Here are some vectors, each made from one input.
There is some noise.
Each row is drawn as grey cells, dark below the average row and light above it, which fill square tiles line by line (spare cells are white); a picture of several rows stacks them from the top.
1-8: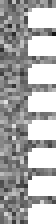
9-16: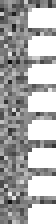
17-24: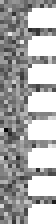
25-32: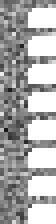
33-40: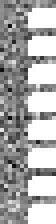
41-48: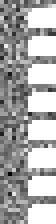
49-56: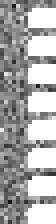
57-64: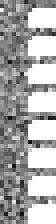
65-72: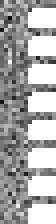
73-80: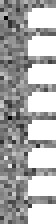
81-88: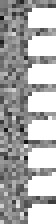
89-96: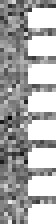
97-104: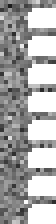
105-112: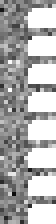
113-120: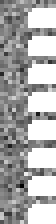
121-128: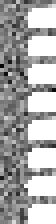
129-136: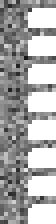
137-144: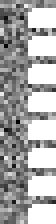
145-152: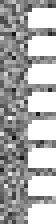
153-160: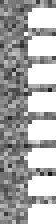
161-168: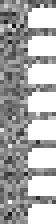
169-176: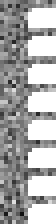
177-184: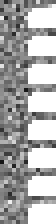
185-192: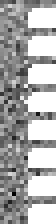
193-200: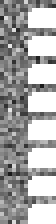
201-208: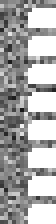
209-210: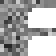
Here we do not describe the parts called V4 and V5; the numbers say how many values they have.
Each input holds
a true/false value, a value of V4 and a value of V5, together with either a fixed value, or a node of a 10-node tree.
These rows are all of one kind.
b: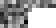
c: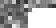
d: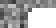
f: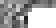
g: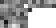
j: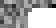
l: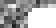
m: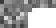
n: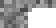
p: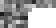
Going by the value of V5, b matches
c, d, g and p.
